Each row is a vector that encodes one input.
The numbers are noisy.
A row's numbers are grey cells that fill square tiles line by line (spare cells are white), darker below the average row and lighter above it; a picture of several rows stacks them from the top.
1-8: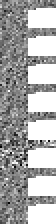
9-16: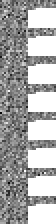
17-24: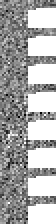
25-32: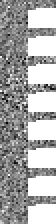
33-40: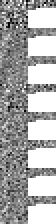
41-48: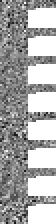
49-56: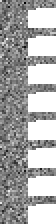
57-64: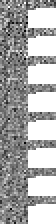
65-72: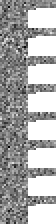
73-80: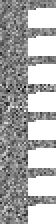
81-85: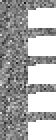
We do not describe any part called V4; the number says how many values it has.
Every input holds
a point on each of two 3-point lines and a true/false value, together with a list of up to two values of V4.
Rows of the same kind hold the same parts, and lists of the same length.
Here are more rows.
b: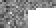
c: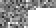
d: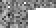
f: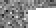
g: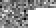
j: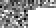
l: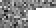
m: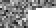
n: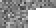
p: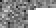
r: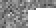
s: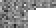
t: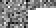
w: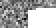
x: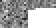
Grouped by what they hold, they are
b, g, j, m, p, t, w
c, d, f, n, r, x
l, s

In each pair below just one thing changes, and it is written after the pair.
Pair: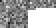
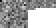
the place on one of the two 3-point lines
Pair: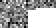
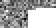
the value of V4 in item 2 of the list
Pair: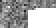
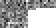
the true/false value
